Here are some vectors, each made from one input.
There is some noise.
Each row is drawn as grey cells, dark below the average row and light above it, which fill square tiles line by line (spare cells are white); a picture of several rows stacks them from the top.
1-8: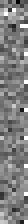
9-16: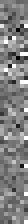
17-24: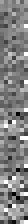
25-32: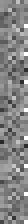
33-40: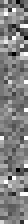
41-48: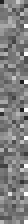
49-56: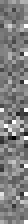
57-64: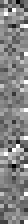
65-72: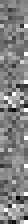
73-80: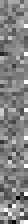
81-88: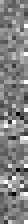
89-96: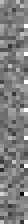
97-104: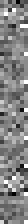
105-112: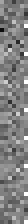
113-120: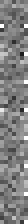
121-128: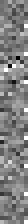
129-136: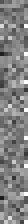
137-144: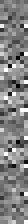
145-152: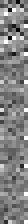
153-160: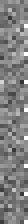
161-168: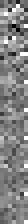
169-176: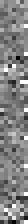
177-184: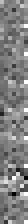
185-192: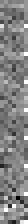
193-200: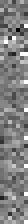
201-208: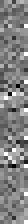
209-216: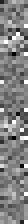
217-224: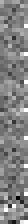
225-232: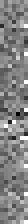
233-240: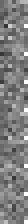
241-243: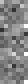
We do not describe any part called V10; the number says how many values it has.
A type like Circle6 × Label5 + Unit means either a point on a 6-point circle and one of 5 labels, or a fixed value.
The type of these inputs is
Bool × Line5 + List2(Line6) × V10.
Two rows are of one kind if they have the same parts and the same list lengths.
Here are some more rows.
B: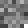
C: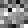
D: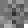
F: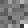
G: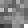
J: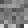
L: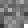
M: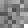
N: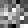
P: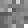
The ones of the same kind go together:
B, G, L
C, N
D, F, M
J, P

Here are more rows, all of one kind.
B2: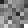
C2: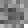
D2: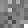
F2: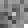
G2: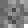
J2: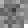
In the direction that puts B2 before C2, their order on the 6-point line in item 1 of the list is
B2, D2, J2, F2, G2, C2.
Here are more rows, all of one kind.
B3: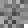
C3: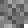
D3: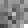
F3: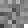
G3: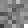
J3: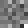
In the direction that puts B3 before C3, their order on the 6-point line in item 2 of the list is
B3, J3, C3, D3, F3, G3.
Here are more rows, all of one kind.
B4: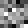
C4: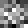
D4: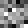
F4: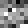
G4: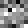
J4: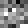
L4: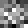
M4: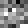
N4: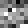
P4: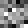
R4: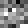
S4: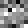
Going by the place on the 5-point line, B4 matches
C4, D4, L4 and P4.
